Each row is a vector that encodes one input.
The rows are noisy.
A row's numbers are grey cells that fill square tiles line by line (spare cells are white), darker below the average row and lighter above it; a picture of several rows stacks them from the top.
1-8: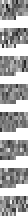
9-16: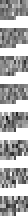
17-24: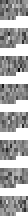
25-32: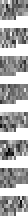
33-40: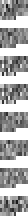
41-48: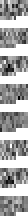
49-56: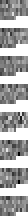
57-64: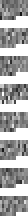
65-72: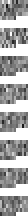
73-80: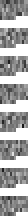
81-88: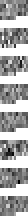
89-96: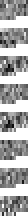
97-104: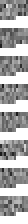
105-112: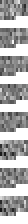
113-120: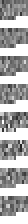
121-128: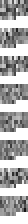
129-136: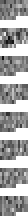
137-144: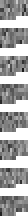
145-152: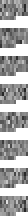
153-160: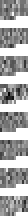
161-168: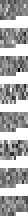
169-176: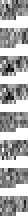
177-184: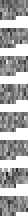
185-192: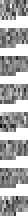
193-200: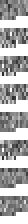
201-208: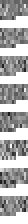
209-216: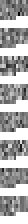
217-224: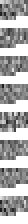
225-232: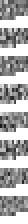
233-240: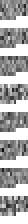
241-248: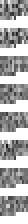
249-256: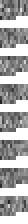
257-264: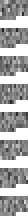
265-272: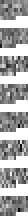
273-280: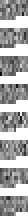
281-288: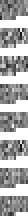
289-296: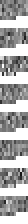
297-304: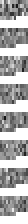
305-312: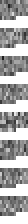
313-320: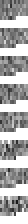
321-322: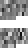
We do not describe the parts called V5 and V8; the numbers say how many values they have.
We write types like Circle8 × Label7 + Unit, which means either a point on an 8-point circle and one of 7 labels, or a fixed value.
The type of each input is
Bool × (Label6 + Line10) × V5 + V8.
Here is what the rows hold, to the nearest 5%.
About 75% of them hold a true/false value and a value of V5, together with either one of 6 labels, or a point on a 10-point line. The rest hold a value of V8.
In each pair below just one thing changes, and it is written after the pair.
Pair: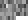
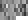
the true/false value
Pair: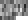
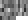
the label
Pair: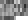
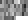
the true/false value
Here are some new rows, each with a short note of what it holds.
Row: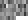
one of 6 labels, a true/false value and a value of V5
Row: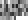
a value of V8
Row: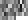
a value of V8
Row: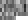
one of 6 labels, a true/false value and a value of V5
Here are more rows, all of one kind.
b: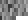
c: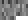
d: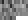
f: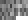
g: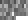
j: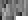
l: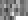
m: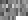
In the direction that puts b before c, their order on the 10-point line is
g, b, j, m, f, l, d, c.
